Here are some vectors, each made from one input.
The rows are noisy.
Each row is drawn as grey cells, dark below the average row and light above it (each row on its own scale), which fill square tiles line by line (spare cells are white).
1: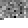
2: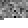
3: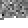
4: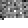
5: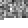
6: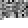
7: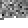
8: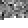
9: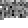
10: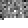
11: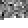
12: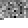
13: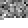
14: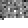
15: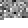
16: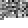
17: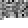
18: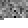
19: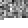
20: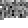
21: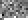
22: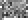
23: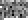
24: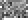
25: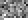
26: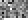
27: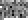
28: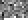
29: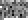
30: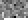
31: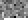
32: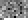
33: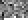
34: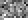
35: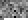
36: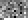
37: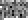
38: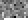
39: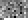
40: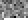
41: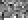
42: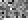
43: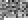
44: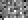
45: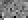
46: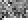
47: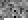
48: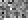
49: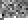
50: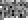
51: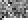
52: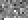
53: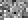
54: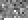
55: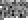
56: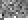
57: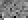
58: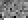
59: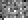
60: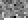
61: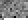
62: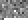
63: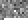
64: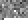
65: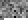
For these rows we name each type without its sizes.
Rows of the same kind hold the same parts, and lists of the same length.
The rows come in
3 kinds.
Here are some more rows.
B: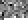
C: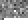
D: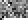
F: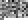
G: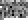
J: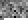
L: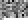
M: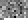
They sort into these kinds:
B, C, J, M
D, F, L
G

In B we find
three true/false values.
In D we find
a node of a tree.
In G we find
a fixed value.
